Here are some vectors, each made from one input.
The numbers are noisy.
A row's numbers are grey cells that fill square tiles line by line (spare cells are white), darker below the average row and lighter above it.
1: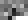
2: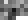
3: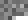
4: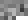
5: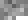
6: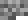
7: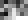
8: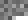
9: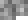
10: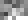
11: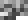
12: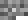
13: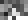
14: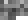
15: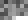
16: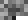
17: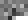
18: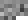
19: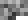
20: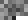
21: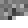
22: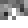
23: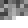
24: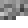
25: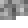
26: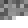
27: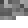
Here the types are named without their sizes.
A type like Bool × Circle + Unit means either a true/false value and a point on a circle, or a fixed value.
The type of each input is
Label.
